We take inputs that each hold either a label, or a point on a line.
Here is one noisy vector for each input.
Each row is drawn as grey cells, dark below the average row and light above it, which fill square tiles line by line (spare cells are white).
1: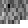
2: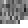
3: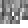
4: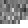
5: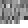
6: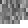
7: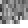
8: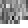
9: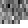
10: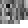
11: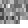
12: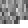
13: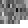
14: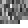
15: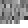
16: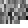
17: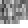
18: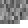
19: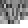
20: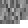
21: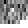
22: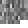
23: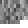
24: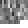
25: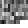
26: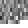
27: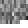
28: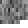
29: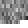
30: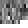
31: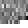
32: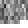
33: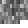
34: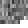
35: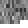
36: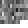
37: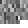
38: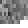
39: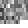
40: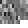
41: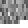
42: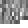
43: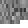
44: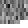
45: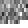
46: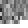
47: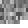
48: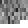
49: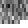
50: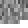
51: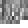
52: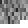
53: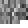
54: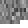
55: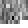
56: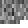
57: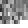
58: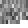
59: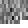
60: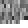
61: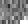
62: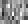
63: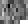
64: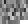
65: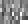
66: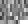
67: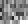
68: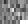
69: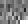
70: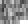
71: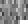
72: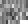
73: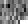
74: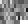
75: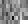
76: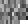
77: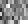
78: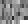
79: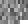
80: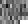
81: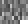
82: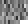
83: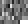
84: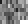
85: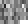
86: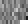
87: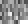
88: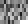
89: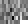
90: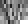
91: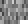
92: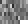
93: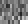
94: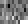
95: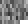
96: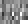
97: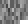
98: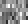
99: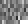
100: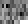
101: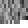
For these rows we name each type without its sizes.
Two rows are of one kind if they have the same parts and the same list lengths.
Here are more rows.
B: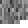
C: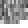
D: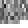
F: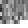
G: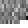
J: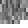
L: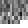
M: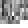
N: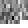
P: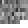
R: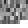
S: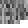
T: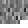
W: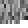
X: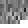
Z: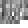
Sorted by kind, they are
B, J, L, P, R, S, T, X
C, D, F, G, M, N, W, Z

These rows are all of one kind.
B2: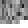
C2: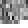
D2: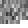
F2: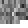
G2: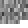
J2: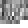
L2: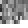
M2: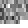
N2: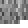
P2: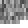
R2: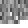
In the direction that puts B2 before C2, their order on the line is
P2, M2, L2, R2, G2, N2, F2, B2, J2, C2, D2.
